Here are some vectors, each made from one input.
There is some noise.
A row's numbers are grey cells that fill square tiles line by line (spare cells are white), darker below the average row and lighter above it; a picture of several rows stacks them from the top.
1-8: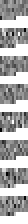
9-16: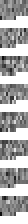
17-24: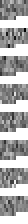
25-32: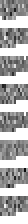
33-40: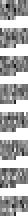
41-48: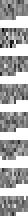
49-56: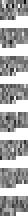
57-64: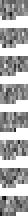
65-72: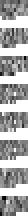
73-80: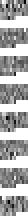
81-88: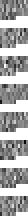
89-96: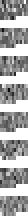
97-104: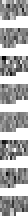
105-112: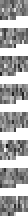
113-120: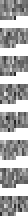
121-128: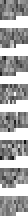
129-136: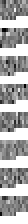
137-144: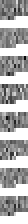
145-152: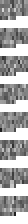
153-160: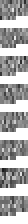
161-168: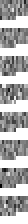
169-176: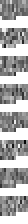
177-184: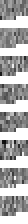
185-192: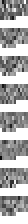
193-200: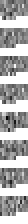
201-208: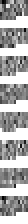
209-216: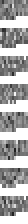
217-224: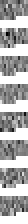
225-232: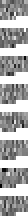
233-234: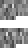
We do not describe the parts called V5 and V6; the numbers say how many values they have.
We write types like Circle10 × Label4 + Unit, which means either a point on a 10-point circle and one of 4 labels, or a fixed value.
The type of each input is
Bool × (Line11 + V6) + V5.
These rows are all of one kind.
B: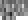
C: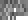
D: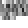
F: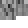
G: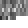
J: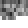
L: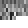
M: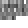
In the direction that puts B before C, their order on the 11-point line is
J, B, D, F, M, G, C, L.
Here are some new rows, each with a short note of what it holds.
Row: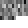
a value of V5
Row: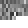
a point on an 11-point line and a true/false value
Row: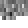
a point on an 11-point line and a true/false value
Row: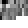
a true/false value and a value of V6
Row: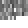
a point on an 11-point line and a true/false value
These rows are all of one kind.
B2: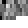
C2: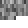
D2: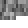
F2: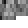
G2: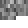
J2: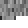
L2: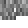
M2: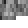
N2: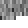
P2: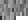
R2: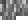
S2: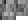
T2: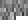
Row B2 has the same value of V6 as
D2, F2, M2 and S2.
